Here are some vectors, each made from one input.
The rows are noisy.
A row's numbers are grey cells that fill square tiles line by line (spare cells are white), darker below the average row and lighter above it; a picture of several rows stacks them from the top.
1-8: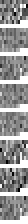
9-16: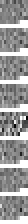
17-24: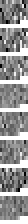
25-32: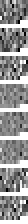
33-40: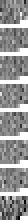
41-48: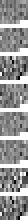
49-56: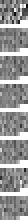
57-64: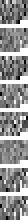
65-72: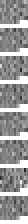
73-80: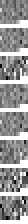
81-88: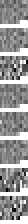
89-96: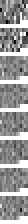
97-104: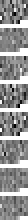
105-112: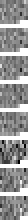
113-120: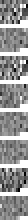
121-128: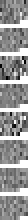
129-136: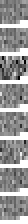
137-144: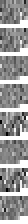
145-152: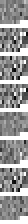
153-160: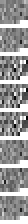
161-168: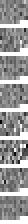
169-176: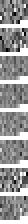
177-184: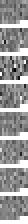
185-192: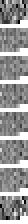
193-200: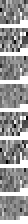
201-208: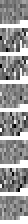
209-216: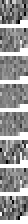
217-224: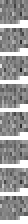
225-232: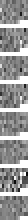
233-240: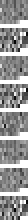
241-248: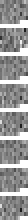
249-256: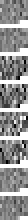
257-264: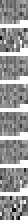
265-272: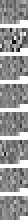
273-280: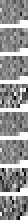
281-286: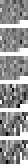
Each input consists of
either a point on a 10-point line, or a list of up to two points on a 6-point circle.
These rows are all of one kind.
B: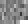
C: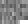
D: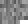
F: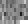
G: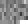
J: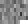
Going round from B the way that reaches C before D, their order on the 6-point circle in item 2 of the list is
B, J, F, G, C, D.
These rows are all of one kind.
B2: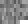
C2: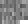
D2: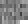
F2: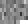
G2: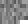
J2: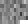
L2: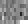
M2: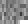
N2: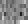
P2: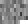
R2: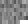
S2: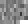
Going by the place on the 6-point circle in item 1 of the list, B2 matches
G2 and R2.
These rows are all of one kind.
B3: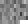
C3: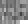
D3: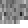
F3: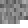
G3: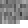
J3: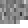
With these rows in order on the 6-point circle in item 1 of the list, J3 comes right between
B3 and D3.
